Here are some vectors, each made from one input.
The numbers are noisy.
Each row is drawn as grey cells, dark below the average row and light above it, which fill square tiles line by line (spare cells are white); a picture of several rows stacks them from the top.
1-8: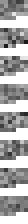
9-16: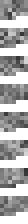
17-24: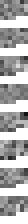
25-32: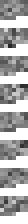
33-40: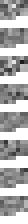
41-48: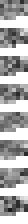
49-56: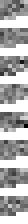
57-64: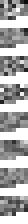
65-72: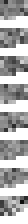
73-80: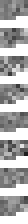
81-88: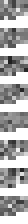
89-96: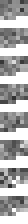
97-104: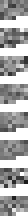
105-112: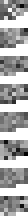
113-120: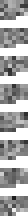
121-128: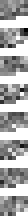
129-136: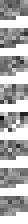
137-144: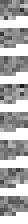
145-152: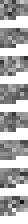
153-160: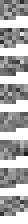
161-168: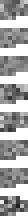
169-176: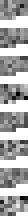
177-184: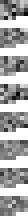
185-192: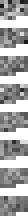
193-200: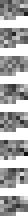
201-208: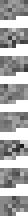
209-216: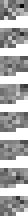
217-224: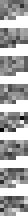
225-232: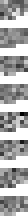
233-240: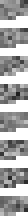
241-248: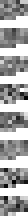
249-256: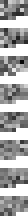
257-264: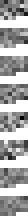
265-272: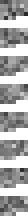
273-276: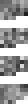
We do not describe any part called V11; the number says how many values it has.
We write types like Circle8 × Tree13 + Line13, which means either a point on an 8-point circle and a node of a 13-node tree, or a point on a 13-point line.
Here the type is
Line5 × List2(V11) + List2(Line9).
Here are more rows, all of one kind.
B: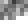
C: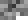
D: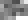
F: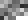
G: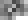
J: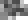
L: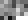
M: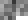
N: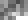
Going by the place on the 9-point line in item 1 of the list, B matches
D and J.
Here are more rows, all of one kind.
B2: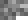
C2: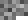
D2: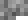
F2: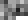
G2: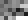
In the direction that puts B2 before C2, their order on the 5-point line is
B2, D2, G2, C2, F2.
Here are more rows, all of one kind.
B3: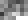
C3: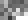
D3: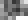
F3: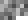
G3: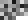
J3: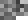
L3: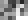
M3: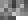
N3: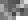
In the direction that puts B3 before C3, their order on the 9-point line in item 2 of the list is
N3, B3, F3, L3, C3, J3, D3, M3, G3.
